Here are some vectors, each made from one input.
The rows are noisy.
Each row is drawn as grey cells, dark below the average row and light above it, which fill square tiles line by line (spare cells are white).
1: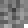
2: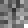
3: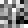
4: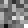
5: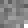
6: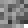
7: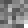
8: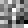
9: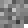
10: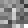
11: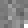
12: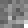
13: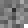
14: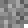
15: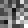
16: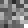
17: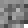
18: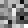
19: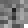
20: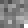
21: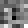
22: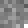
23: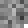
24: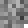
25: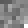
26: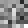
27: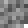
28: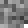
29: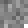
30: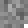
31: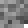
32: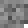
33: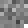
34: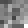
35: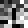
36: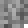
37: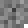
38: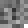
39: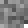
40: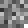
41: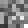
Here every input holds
either a point on a 4-point line, or three true/false values.
